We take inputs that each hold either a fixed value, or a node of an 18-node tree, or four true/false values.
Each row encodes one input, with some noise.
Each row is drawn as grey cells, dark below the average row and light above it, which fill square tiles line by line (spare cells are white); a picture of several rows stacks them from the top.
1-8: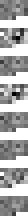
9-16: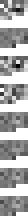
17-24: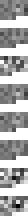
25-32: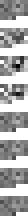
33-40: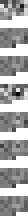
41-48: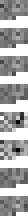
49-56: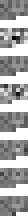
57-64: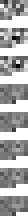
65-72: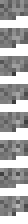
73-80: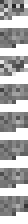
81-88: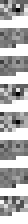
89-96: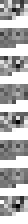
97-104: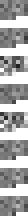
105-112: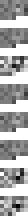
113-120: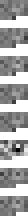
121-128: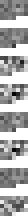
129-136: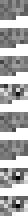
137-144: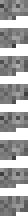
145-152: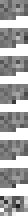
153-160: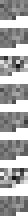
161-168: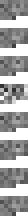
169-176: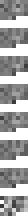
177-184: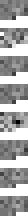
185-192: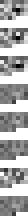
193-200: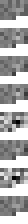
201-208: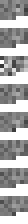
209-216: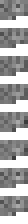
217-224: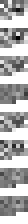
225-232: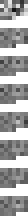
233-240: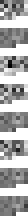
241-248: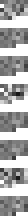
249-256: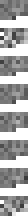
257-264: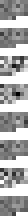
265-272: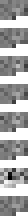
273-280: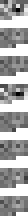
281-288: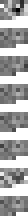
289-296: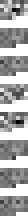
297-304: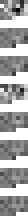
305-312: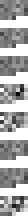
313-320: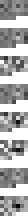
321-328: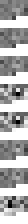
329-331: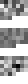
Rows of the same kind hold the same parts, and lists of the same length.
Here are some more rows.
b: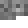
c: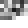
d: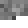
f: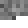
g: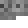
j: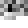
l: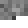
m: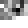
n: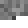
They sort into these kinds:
b, d, f, g, l, n
c, m
j

